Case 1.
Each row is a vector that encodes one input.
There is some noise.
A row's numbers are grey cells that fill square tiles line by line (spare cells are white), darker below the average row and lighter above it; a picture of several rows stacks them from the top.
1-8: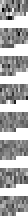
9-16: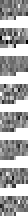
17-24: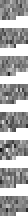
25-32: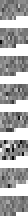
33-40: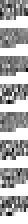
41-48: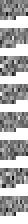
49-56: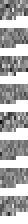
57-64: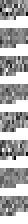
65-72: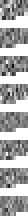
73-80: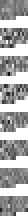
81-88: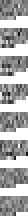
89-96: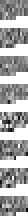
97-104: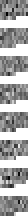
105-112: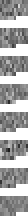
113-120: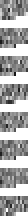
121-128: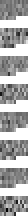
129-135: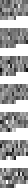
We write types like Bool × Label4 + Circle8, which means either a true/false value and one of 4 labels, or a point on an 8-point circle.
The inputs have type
Circle16 + Tree15.
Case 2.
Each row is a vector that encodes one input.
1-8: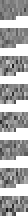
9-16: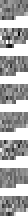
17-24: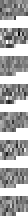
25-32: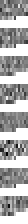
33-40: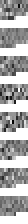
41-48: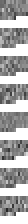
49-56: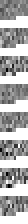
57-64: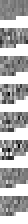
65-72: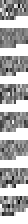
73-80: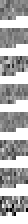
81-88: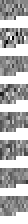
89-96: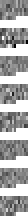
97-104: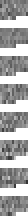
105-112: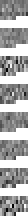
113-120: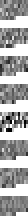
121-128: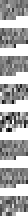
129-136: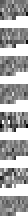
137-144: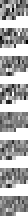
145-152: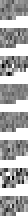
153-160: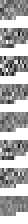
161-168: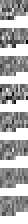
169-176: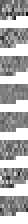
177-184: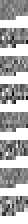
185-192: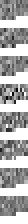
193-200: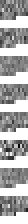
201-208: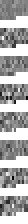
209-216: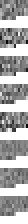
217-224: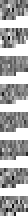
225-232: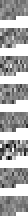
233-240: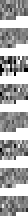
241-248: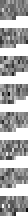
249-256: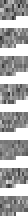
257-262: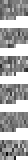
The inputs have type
Line8 × Tree13.
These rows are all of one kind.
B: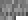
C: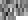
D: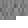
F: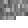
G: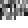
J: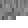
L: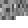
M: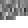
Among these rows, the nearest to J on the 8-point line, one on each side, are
F and G.
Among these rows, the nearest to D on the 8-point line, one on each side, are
C and M.
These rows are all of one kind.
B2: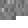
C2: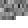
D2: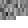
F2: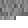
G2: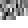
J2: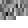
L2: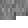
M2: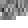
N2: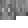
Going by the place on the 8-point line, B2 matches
F2 and J2.
